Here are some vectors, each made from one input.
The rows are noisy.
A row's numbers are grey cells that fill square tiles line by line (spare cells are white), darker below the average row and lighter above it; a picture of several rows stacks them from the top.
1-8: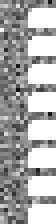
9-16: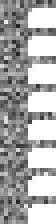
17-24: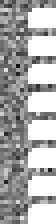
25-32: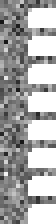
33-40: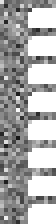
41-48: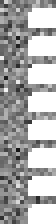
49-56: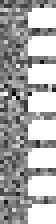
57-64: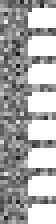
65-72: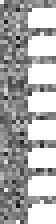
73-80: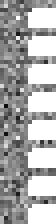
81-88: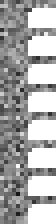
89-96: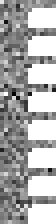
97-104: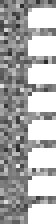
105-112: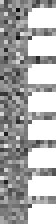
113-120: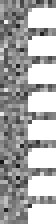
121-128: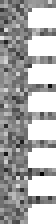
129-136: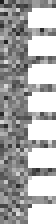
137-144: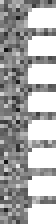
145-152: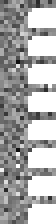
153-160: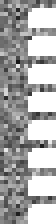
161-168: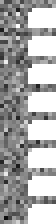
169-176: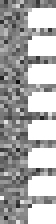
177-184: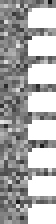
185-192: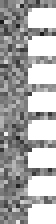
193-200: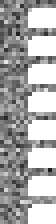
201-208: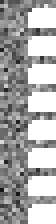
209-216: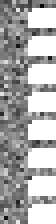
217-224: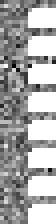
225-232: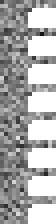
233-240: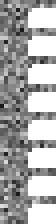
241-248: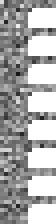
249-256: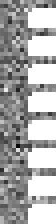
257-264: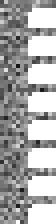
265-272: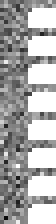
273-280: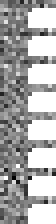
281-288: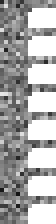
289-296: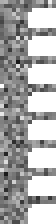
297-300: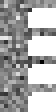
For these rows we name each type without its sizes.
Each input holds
a list of points on a circle.
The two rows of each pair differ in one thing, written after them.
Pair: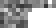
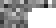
the place on the circle in item 2 of the list
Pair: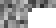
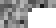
the place on the circle in item 2 of the list
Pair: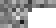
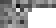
the place on the circle in item 2 of the list
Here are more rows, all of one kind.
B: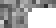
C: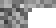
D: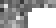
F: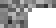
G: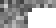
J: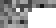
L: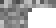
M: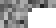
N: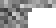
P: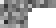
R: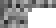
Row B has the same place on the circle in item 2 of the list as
C, F and L.
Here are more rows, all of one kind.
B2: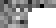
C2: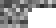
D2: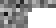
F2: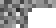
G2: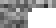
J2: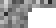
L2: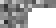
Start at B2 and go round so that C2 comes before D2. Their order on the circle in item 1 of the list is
B2, C2, G2, D2, J2, F2, L2.
